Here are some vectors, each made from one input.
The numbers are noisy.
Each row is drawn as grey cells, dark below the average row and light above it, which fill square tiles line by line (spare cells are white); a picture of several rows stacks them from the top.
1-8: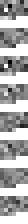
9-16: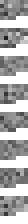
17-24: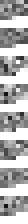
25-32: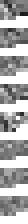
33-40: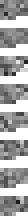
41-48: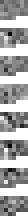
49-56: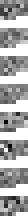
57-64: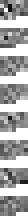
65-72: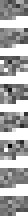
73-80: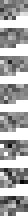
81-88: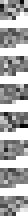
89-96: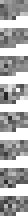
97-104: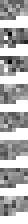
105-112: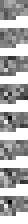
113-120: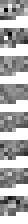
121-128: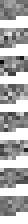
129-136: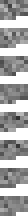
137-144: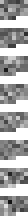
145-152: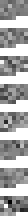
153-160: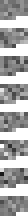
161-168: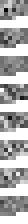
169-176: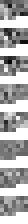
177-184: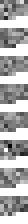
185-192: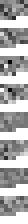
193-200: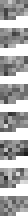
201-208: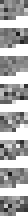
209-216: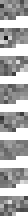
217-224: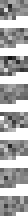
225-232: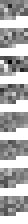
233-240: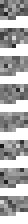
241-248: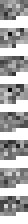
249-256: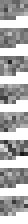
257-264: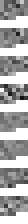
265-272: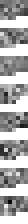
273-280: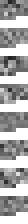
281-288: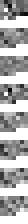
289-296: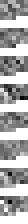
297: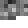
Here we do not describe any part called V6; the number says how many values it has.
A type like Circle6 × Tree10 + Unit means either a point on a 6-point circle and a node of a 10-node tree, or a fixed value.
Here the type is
Bool × (Line10 + V6) + Line8.
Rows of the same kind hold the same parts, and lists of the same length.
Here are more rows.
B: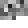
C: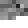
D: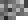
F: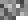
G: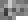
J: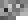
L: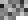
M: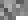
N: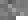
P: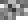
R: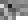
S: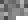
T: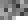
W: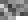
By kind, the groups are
B, P, R, W
C, G, T
D, F, J, L, M, N, S

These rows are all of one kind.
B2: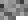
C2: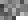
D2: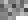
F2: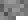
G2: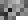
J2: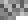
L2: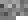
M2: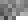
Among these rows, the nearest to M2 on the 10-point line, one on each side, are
B2 and C2.
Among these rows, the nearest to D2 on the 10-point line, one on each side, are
F2 and G2.
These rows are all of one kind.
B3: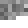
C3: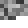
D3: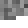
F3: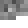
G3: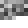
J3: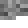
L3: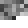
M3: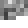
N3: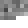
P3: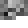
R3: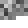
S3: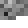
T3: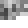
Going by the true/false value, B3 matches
G3 and T3.
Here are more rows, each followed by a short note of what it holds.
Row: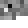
a point on an 8-point line
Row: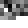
a point on an 8-point line
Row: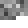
a point on a 10-point line and a true/false value
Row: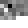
a point on an 8-point line
